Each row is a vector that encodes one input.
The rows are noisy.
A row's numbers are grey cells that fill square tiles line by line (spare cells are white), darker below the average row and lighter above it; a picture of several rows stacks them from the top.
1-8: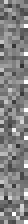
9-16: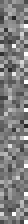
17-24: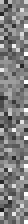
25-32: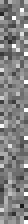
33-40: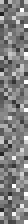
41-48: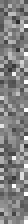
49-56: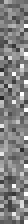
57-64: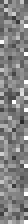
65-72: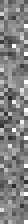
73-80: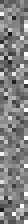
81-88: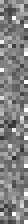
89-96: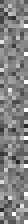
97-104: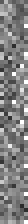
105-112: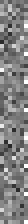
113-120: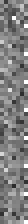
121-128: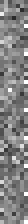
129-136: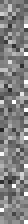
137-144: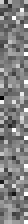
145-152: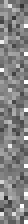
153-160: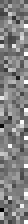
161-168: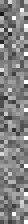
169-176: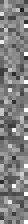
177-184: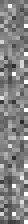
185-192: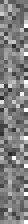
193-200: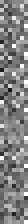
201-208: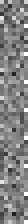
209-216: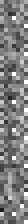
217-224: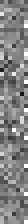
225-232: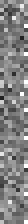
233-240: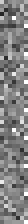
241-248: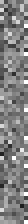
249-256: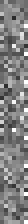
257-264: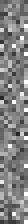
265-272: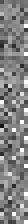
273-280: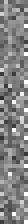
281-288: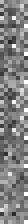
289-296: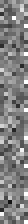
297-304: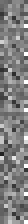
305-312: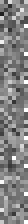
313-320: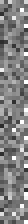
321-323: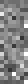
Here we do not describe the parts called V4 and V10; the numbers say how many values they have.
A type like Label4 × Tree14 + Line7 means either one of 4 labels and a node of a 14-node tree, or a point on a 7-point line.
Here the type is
Bool × V10 + Line7 × (Line7 + V4).
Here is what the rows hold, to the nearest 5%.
About 65% of them hold a point on a 7-point line, together with either a point on a 7-point line, or a value of V4. The rest hold a true/false value and a value of V10.
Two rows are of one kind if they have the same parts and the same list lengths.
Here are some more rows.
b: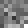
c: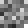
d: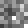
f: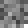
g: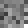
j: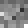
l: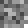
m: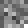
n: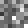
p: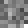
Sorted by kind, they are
b, f, g, l, m, p
c, d, n
j

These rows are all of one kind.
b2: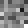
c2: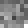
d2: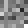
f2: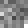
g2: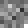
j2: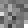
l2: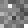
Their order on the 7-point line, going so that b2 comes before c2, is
d2, b2, c2, g2, l2, f2, j2.
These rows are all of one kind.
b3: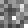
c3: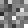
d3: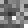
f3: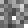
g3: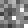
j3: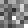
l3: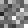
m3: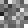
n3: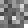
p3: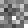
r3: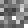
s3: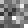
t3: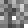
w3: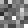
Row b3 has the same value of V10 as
f3, j3, t3 and w3.
